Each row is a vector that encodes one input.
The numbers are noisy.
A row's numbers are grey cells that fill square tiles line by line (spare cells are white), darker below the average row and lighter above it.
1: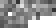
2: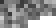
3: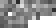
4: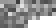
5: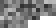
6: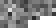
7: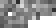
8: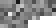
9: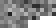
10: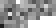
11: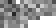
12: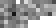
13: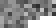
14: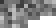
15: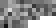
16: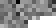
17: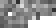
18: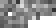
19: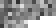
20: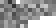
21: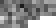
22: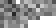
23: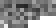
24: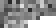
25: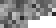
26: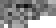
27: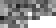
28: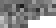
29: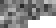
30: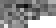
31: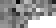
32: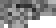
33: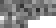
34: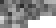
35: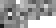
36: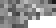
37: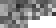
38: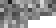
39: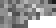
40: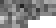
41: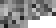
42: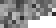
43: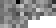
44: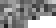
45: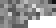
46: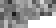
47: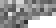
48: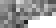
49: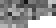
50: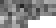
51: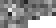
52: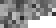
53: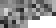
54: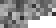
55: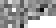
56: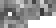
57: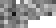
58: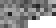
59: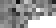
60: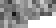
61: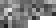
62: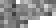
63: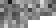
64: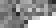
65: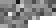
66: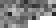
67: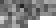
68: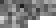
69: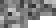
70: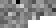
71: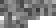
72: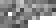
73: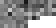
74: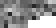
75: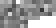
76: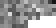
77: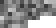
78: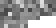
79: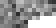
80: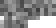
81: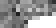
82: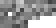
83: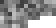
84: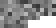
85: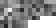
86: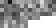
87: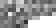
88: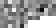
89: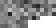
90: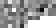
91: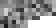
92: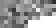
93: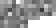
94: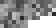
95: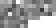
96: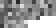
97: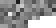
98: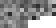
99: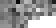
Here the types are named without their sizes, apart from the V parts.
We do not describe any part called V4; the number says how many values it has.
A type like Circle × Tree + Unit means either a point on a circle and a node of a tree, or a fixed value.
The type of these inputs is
Bool × Bool × Bool × V4 + List(Line).
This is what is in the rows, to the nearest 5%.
About 50% of them hold three true/false values and a value of V4. The rest are lists of points on a line.
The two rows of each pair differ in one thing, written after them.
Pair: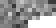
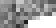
one of the three true/false values
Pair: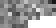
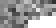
one of the three true/false values
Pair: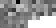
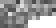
one of the three true/false values
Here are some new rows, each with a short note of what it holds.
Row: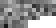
a list of three items
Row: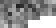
a list of two items
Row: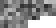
a list of two items
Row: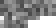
a list of two items
